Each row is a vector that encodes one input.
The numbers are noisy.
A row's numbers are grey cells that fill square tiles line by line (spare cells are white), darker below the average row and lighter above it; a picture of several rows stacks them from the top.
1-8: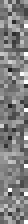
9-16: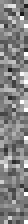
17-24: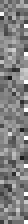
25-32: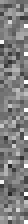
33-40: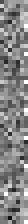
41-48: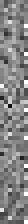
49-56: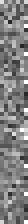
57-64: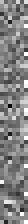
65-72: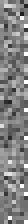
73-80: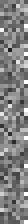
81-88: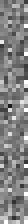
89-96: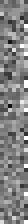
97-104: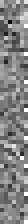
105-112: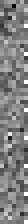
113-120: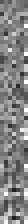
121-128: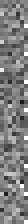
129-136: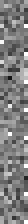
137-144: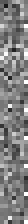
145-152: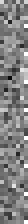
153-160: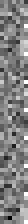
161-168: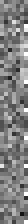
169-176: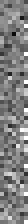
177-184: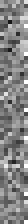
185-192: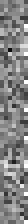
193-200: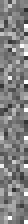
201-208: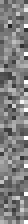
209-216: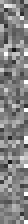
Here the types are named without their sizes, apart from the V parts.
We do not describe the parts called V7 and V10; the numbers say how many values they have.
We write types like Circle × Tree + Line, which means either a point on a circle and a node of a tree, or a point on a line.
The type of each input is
Label × (Line + V7) + V10.
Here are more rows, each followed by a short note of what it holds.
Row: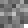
a label and a value of V7
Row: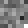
a label and a value of V7
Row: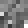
a label and a value of V7
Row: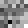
a value of V10
